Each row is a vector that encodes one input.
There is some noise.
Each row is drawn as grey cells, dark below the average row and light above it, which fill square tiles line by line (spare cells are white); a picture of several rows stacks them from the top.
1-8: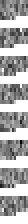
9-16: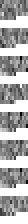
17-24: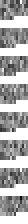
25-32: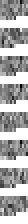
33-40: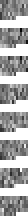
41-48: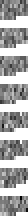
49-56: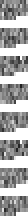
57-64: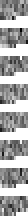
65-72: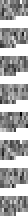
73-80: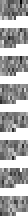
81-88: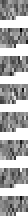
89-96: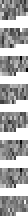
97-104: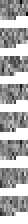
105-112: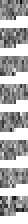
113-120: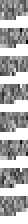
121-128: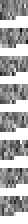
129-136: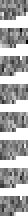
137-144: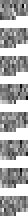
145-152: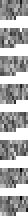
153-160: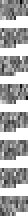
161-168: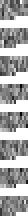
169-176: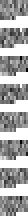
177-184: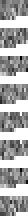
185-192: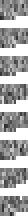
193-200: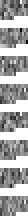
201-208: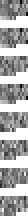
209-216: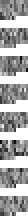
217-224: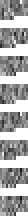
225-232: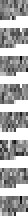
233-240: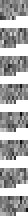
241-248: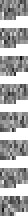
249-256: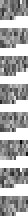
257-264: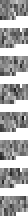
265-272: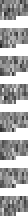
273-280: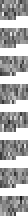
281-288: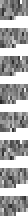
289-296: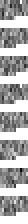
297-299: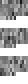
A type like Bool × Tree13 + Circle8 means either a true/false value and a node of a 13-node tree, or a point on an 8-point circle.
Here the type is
Bool × Label8 + List2(Line5).
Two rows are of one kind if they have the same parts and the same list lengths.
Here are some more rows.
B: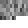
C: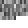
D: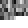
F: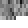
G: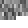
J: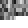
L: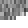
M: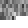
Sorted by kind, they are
B, M
C, G, L
D, J
F

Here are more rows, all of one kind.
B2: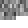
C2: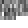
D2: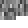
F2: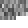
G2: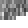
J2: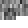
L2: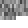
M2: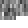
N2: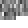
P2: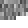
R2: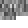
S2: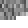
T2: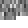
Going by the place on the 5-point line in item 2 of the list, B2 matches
F2, L2, R2 and S2.
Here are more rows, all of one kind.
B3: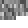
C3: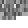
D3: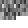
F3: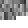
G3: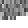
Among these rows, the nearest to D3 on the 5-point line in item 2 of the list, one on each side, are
B3 and F3.
